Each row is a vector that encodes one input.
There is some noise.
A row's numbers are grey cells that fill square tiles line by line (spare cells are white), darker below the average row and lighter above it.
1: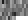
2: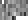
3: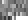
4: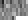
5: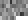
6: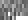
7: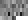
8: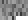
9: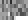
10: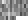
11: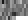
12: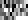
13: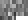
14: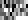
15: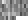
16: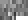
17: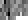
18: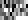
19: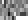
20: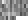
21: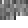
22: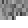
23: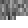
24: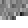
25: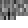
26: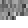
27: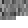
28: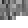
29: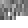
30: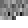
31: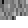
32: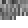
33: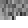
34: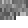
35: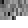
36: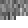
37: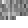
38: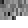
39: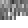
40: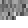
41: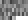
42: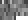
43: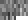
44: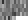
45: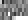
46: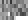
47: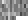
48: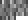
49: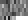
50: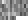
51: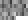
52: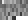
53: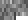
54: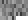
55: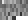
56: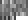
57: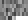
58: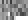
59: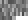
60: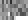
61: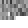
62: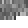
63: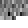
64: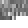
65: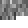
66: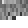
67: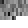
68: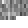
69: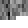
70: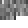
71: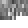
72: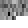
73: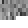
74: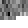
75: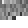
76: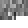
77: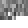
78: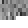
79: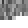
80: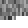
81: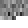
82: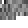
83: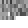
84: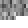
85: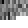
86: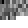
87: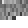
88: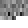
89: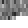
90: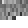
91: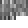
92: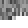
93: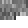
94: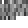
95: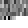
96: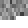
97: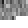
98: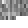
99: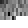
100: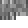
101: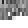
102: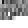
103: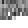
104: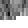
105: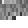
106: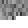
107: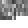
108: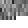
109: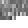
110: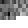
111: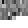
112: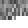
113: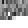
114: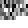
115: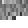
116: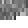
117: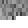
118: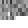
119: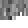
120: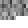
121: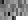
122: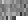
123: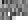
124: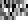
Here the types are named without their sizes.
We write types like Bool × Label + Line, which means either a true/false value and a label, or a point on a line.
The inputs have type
List(Label × Line).
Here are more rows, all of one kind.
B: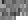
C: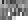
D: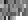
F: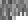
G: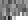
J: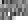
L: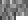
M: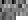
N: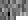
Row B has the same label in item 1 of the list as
C, D and J.
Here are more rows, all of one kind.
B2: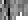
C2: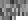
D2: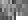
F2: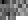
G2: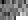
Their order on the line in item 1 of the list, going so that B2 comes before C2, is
B2, F2, G2, D2, C2.
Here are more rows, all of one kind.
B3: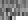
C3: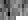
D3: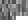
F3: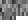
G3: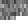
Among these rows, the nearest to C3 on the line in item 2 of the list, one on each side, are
B3 and F3.
